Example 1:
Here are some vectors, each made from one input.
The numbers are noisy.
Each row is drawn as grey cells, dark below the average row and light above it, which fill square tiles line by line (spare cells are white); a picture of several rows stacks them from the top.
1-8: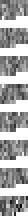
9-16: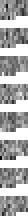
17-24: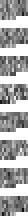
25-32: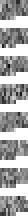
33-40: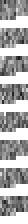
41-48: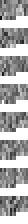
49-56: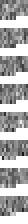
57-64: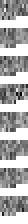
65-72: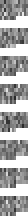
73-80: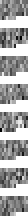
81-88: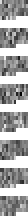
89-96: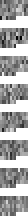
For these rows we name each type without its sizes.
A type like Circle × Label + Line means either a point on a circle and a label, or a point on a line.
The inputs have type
Bool × Bool × Bool + Label × Label + Unit.
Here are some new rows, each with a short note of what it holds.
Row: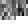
two labels
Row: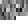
a fixed value
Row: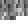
three true/false values
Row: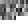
a fixed value
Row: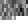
two labels
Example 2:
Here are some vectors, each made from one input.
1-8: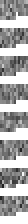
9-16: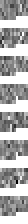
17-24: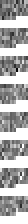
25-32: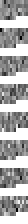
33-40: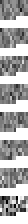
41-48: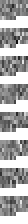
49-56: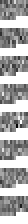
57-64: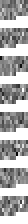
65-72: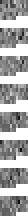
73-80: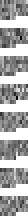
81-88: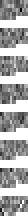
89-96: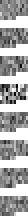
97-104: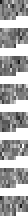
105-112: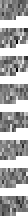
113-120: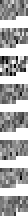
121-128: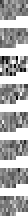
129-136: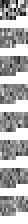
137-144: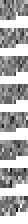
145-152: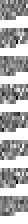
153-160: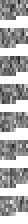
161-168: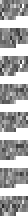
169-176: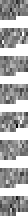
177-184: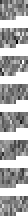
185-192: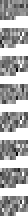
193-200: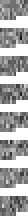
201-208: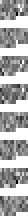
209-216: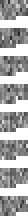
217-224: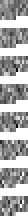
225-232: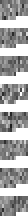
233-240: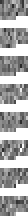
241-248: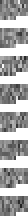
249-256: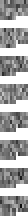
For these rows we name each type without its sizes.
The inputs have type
List(Circle).
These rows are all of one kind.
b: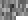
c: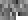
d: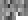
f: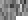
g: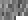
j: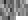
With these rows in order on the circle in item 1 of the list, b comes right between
f and g.
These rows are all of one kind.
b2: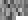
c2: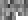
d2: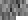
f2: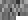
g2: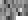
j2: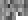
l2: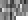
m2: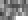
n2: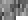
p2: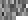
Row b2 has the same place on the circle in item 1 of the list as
c2, g2, j2 and m2.
